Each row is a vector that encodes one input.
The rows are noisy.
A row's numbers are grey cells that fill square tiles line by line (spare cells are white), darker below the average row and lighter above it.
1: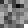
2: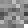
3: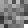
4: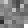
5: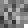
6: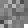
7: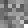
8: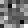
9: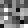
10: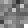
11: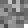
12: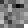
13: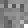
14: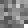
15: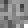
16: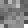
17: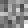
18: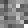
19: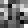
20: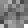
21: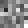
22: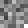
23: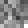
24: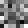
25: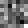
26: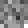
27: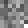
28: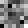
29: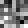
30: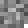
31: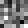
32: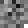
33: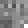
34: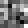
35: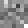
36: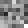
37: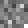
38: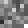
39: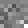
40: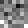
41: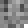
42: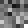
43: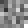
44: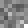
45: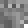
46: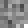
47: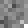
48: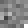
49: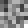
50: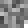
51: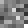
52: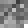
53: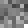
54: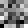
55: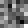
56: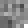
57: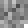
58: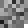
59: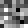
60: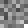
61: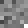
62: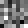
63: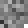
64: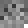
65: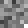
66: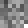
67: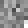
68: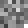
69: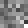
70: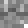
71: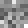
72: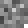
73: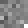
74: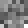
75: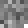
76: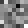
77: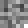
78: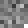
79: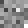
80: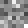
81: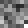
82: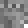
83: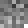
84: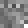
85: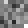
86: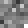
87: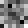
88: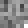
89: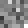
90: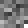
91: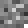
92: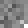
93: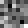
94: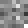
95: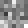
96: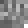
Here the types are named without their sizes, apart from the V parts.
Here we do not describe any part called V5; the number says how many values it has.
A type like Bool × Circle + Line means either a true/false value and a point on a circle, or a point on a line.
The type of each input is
(Bool × Bool × Bool × Bool + Unit) × V5 + Tree.
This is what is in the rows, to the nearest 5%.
About 15% of them hold a node of a tree. The rest hold a value of V5, together with either a fixed value, or four true/false values.
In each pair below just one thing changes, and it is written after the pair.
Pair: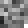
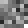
one of the four true/false values
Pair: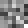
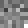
the value of V5
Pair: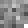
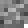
the value of V5
